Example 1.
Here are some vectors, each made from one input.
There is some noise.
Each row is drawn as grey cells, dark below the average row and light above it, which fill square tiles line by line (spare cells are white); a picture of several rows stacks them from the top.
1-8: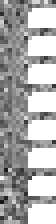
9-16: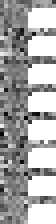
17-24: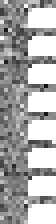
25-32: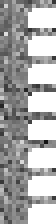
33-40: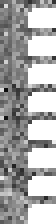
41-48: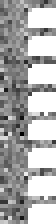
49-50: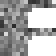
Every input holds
a point on a 6-point circle.
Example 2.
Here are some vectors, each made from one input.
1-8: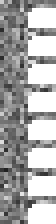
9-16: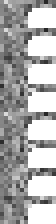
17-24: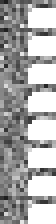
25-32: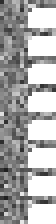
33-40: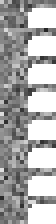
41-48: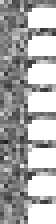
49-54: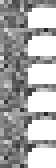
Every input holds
a point on an 8-point circle.
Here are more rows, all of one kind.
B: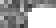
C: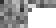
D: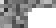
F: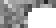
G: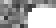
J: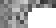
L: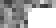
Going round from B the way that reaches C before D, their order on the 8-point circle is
B, G, F, J, C, L, D.
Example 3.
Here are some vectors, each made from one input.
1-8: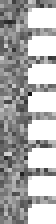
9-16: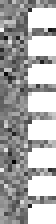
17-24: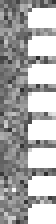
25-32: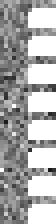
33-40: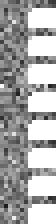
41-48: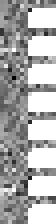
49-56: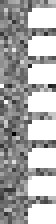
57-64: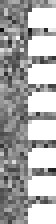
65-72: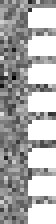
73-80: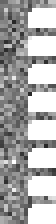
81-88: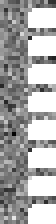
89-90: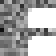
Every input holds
four true/false values.
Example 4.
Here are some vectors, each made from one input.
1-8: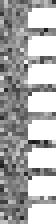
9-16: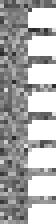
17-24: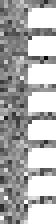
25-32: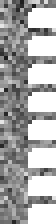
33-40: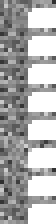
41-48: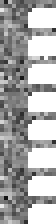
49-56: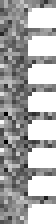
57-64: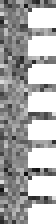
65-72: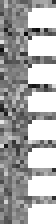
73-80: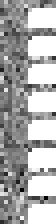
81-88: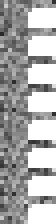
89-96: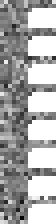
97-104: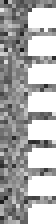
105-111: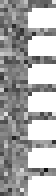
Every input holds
a point on a 6-point circle.
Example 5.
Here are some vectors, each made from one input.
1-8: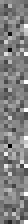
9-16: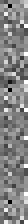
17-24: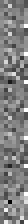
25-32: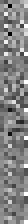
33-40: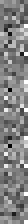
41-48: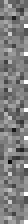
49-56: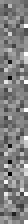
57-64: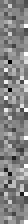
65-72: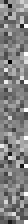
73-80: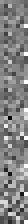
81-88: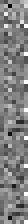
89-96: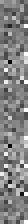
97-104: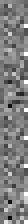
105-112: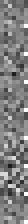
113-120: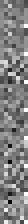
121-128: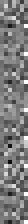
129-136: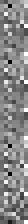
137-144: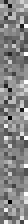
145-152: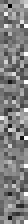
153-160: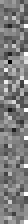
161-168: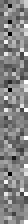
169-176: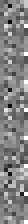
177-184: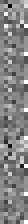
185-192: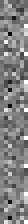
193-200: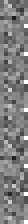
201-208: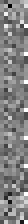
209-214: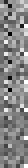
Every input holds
a point on an 11-point circle.
